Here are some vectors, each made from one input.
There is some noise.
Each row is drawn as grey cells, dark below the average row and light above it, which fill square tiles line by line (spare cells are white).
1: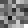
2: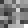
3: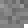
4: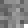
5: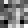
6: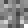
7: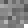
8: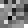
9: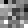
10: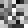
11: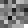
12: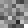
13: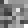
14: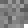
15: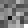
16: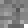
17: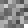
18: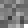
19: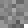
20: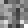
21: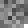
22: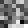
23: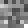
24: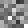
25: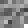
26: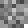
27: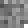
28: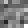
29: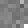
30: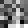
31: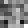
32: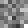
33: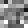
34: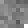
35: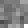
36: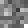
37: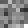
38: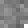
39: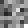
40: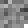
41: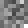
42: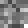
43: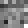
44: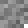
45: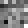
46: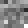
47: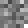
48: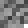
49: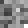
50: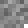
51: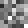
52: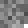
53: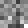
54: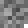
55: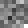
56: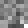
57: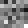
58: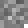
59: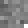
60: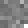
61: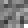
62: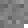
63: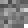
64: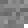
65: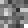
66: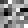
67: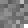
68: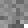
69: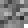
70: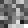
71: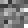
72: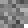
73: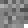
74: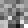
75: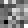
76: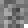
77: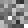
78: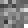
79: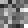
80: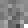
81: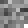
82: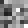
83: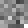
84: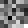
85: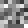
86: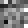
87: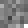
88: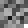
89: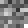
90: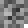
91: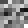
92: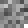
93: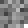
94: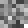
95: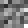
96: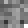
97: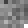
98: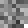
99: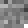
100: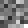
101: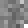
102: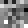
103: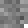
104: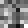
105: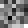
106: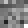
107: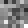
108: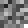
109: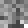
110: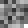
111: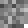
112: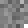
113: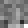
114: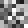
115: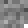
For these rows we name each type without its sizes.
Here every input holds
a list of points on a line.
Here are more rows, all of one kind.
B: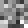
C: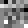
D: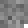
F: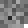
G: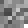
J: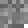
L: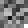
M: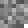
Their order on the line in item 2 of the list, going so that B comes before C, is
J, D, G, B, C, F, L, M.
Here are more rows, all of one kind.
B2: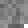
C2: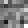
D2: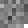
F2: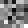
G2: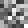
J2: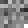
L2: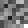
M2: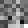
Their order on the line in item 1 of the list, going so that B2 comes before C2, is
F2, L2, B2, G2, J2, M2, D2, C2.
